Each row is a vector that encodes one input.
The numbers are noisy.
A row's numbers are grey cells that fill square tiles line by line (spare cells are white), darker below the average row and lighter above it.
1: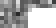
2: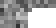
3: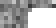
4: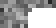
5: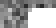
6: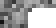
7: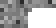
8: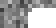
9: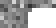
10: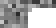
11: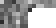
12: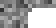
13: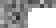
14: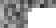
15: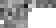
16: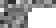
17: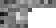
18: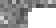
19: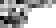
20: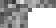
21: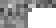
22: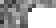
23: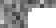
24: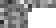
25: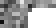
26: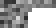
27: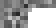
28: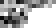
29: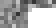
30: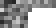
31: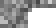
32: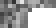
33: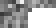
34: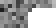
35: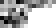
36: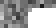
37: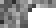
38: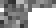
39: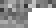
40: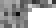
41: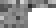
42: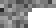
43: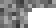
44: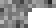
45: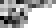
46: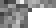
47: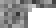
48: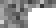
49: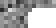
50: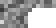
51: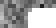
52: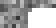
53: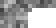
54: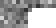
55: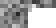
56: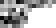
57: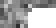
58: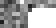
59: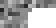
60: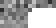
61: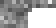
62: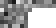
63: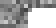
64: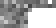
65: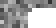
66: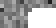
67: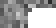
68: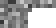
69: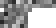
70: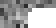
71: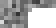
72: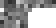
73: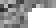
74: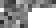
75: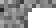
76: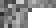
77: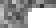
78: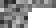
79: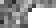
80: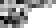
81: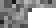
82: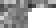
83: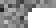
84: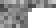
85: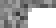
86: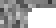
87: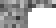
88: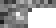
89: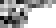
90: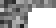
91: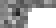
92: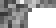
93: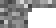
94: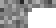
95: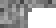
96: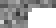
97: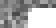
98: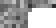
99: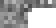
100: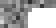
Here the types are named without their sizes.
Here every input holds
a list of points on a circle.
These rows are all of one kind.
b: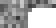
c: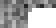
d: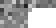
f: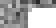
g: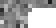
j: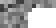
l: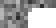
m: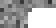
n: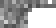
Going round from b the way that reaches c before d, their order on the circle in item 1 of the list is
b, n, l, f, c, d, g, m, j.
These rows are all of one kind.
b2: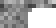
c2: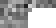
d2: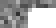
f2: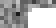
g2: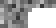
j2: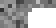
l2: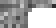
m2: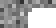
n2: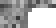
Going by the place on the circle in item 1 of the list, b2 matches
l2 and n2.
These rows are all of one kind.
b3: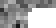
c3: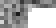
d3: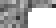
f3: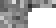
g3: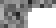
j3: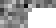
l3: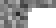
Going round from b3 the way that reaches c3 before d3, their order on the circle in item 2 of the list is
b3, l3, c3, d3, f3, j3, g3.
